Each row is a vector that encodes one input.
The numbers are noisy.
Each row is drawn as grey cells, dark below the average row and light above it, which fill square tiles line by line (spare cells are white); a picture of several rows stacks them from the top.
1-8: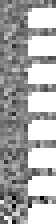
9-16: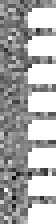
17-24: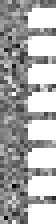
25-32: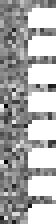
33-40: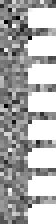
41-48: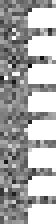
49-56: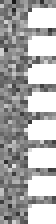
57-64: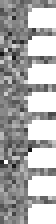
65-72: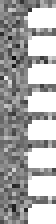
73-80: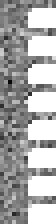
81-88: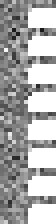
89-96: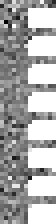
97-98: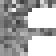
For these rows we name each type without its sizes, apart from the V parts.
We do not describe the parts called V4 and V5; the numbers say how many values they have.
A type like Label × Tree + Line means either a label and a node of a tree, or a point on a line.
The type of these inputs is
Bool × Circle + (Line × Line + V5) × V4.
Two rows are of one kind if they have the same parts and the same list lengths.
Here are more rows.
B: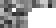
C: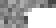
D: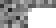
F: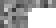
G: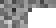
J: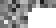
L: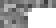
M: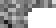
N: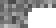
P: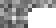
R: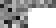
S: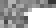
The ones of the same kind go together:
B, M, P
C, G, J, S
D, F, L, N, R

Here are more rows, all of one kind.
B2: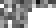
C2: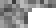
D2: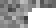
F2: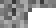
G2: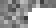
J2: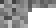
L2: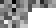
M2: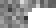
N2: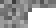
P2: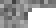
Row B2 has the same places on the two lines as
C2, F2, G2 and M2.
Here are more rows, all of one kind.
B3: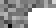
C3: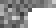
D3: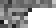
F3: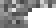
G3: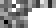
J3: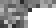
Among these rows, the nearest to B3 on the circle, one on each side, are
C3 and G3.
